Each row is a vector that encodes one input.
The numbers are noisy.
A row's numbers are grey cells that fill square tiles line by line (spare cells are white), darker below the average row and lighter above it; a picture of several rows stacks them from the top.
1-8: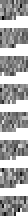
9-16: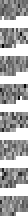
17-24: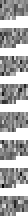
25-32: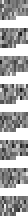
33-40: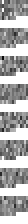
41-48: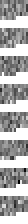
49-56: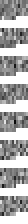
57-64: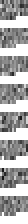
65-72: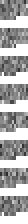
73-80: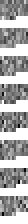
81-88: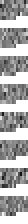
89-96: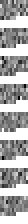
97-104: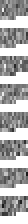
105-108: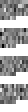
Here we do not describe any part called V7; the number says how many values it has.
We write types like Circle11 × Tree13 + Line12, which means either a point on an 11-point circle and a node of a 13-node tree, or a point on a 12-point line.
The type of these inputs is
List2(Line4) × V7.
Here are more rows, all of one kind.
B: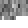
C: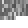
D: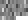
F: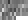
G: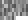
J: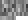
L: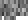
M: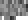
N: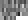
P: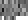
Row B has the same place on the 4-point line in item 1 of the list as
C and G.
